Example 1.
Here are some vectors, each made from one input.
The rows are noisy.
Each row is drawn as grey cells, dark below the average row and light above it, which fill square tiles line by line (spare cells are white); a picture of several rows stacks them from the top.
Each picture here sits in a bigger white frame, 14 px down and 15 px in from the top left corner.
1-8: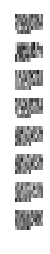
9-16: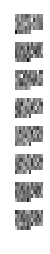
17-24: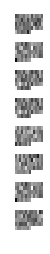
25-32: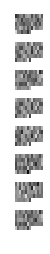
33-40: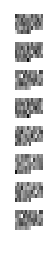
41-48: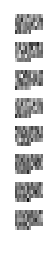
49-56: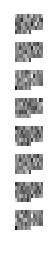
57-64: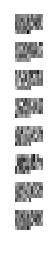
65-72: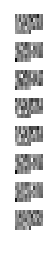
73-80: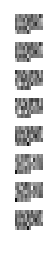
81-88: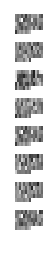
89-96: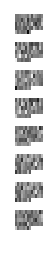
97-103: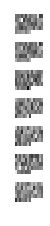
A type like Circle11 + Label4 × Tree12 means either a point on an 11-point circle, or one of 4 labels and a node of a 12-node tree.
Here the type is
Circle19 + Unit.
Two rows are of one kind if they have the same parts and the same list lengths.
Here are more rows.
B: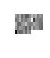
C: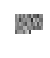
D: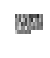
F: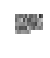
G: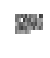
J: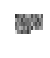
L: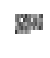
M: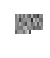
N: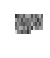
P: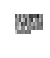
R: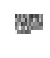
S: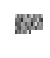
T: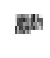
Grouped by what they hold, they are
B, C, D, F, G, J, L, M, N, P, R, S
T

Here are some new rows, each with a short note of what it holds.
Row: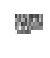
a point on a 19-point circle
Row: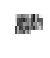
a fixed value
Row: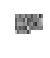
a point on a 19-point circle
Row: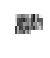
a fixed value
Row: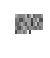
a point on a 19-point circle
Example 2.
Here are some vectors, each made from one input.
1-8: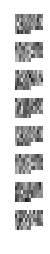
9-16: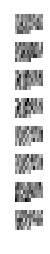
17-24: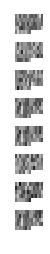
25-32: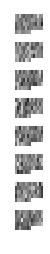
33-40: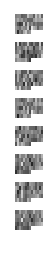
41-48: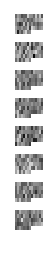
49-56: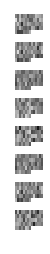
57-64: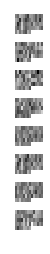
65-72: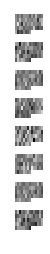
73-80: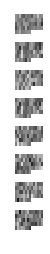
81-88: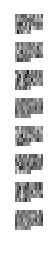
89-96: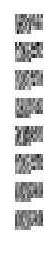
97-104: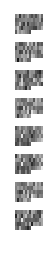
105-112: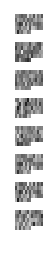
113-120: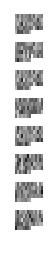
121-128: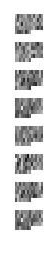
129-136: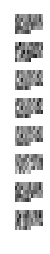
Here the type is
Tree7.
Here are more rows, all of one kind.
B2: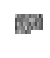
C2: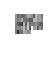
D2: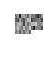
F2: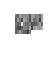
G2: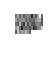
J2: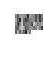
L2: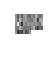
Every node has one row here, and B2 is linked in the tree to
F2, G2 and L2.
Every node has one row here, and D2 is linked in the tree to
G2.
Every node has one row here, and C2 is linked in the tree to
L2.
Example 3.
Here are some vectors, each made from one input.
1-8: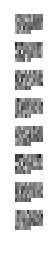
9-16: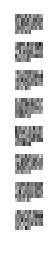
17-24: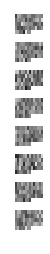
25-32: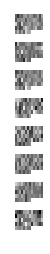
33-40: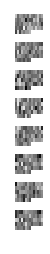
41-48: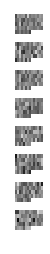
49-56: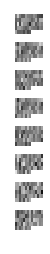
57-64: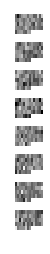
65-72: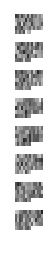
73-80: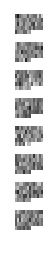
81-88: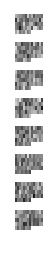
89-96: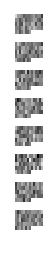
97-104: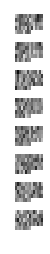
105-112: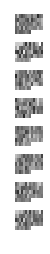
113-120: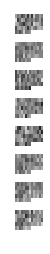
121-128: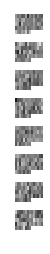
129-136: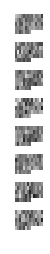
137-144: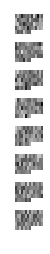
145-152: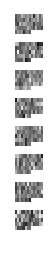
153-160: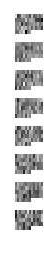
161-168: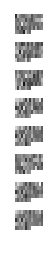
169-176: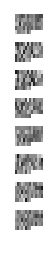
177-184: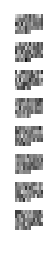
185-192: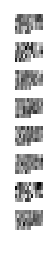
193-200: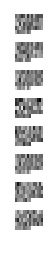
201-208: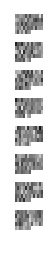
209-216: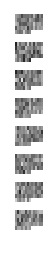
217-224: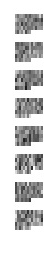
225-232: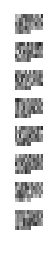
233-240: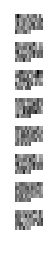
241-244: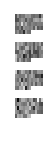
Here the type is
Bool × Bool × Bool × Bool.
